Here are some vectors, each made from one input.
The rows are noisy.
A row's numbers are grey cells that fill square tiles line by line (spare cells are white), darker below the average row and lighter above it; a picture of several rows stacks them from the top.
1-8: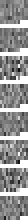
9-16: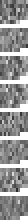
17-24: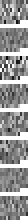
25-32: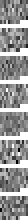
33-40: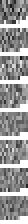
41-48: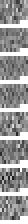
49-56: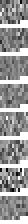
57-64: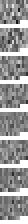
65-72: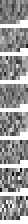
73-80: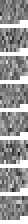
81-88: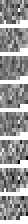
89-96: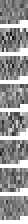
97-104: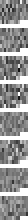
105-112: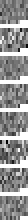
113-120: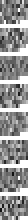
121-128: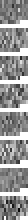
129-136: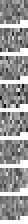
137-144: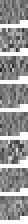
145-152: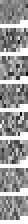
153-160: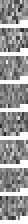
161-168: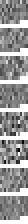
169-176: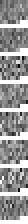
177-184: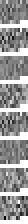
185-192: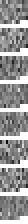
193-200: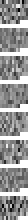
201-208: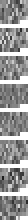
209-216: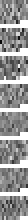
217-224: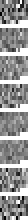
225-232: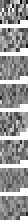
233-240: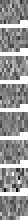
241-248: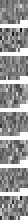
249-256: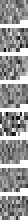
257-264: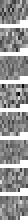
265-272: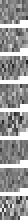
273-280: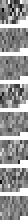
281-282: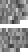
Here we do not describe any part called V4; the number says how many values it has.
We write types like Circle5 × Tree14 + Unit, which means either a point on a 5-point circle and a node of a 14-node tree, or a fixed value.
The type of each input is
(Bool × Bool × Bool + V4) × Tree9 × Tree9 + Tree11 + Unit.
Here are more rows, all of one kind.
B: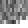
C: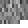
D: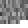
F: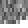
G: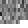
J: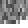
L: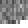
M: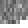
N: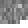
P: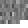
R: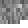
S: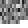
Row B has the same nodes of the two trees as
C, G, M and N.
